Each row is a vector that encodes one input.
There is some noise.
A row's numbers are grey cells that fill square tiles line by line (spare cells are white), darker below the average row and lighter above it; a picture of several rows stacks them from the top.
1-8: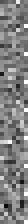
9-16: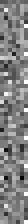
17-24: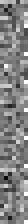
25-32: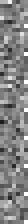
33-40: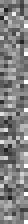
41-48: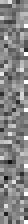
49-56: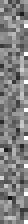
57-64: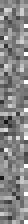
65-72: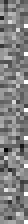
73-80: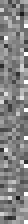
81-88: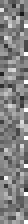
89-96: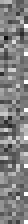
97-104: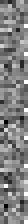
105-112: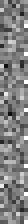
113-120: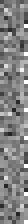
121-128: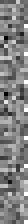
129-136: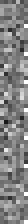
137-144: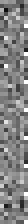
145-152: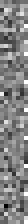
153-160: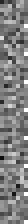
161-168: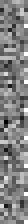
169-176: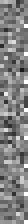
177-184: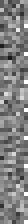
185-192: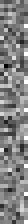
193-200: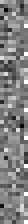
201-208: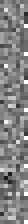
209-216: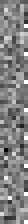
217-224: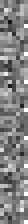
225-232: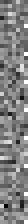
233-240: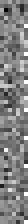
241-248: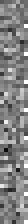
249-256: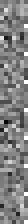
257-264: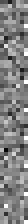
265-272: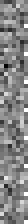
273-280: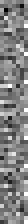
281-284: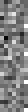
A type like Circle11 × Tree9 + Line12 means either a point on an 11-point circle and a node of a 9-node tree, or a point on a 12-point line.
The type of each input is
Bool × Line6.
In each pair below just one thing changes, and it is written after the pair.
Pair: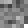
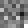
the place on the 6-point line
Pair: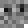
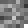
the true/false value
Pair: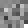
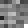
the place on the 6-point line
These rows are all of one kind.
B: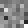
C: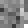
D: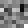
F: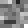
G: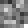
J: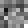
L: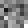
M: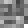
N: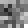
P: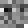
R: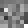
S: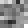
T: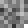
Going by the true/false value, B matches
C, G, R and T.
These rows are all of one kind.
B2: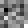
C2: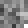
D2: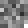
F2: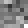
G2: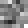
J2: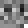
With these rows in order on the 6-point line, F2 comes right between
G2 and J2.
